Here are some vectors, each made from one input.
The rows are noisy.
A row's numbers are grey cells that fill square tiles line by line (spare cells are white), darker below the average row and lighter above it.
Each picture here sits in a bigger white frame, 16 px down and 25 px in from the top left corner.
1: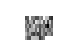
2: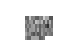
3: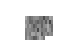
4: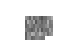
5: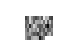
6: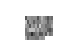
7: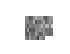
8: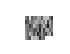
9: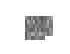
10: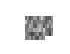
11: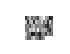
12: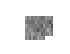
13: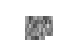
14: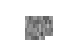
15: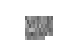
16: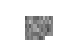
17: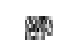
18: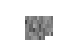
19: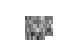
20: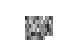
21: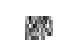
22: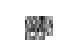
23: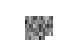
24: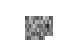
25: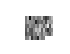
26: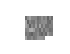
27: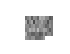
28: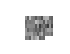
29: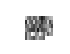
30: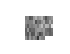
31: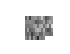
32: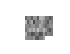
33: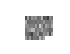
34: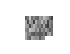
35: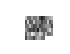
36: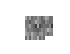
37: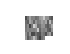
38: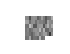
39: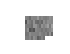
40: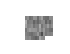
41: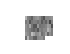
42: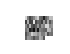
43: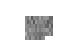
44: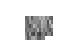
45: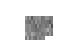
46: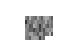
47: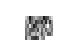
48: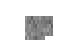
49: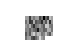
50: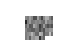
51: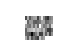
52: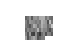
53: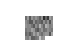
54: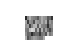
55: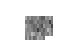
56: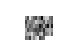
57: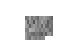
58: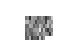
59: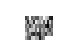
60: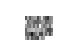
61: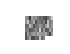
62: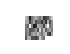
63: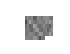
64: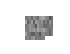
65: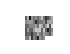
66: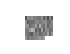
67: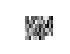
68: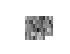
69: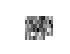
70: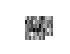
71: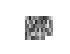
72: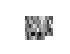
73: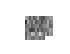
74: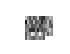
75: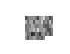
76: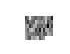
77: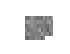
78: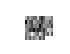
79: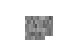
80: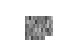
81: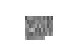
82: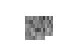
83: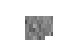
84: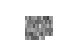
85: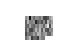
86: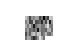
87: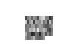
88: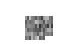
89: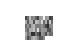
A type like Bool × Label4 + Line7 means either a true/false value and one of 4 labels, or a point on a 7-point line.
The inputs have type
Line11.
